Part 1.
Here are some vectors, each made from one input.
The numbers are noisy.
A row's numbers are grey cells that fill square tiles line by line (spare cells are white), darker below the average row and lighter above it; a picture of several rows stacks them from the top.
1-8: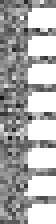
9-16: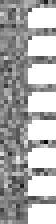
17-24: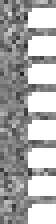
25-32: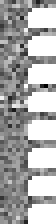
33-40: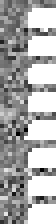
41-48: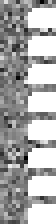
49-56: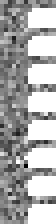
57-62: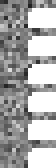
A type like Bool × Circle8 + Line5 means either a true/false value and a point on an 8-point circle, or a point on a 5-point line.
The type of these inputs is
Bool × Bool × Bool × Bool.
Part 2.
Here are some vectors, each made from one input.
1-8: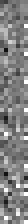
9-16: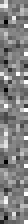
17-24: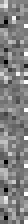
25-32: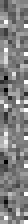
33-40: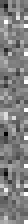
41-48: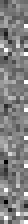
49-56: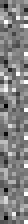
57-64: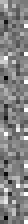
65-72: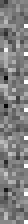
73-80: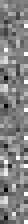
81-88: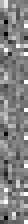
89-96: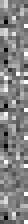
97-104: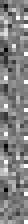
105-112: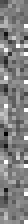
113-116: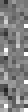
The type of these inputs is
Line9.
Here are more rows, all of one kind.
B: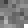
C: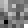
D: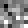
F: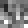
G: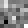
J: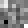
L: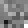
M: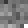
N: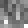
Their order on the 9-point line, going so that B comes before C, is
D, F, N, B, M, L, C, J, G.
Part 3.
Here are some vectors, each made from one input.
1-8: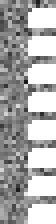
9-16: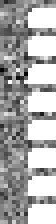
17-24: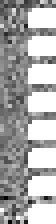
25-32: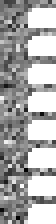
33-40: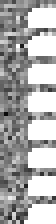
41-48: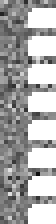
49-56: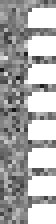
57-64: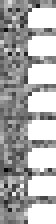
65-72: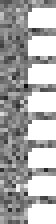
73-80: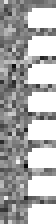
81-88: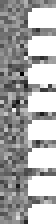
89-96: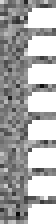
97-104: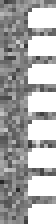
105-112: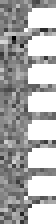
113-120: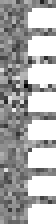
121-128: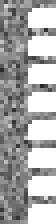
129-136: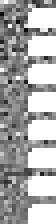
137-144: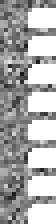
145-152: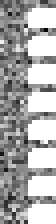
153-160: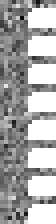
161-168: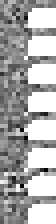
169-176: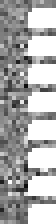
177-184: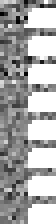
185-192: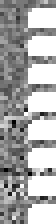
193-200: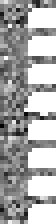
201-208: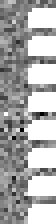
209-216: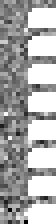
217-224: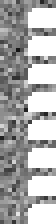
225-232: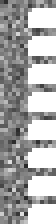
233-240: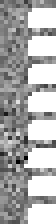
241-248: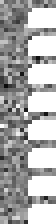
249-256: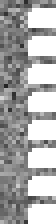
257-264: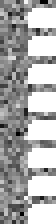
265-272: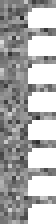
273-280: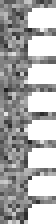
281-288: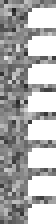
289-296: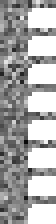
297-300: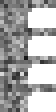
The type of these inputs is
Bool × Bool × Bool × Bool × Bool.
